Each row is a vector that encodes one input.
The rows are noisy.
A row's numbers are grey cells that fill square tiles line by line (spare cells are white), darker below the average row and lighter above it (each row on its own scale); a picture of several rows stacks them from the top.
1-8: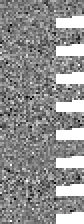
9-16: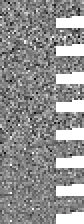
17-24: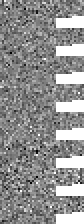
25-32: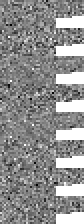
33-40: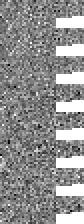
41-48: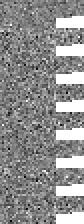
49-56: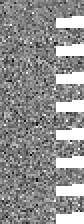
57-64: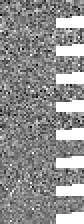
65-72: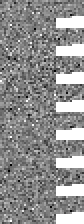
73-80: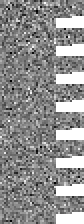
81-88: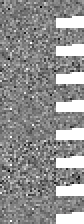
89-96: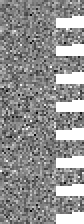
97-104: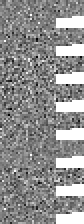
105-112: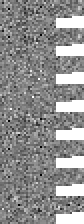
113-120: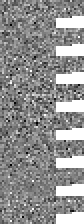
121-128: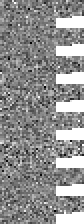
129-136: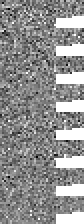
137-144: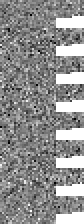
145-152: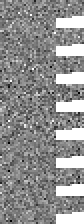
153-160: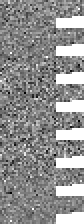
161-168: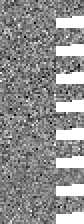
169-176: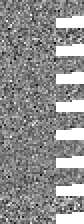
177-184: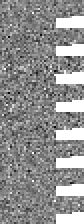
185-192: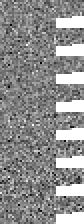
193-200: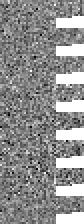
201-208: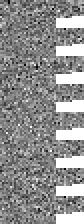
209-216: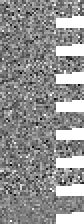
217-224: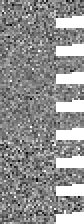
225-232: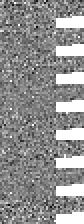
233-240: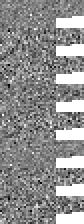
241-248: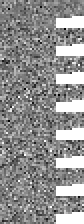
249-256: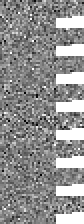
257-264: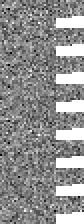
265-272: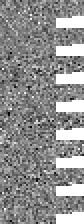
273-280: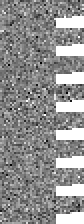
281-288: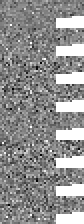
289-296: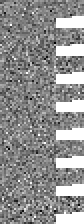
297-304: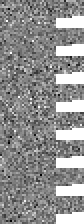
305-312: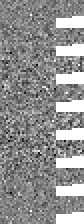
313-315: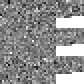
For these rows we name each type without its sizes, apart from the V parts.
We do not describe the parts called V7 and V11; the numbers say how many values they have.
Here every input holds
a value of V7 and a value of V11, together with either a point on a circle and a true/false value, or a fixed value.
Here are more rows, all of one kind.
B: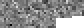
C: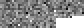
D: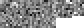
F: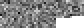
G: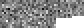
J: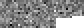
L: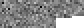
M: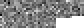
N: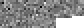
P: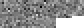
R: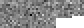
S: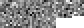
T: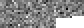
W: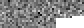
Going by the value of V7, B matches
C, J and T.
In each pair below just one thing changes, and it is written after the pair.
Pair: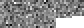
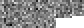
the value of V11
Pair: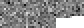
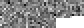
the true/false value
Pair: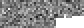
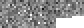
the value of V7
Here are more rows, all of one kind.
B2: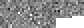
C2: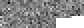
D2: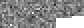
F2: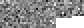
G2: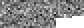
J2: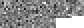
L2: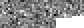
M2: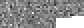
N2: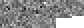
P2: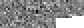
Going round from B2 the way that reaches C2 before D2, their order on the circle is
B2, M2, J2, C2, F2, L2, G2, P2, N2, D2.
